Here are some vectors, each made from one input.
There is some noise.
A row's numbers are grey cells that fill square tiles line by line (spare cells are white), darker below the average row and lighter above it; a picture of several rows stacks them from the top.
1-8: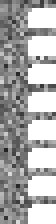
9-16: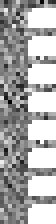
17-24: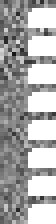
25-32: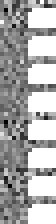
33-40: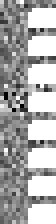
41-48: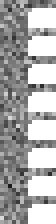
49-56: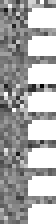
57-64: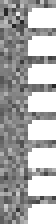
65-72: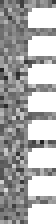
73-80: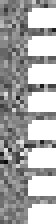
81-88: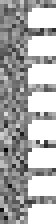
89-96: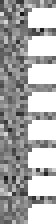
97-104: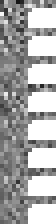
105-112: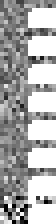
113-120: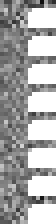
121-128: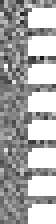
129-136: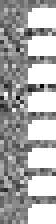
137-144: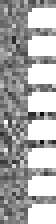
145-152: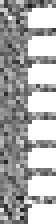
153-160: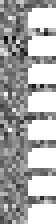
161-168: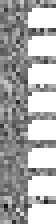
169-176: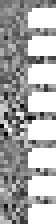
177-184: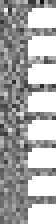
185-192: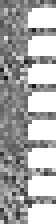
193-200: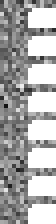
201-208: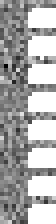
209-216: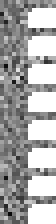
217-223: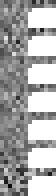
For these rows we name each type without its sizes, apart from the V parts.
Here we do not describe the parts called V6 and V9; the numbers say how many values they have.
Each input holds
either a label and a value of V9, or a point on a line, a node of a tree and a value of V6.
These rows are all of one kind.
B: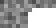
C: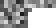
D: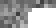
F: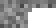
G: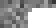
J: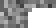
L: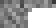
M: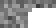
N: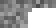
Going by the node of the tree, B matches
J and M.
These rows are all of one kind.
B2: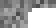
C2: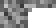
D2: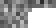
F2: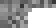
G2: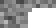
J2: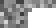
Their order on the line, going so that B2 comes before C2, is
J2, G2, B2, D2, C2, F2.
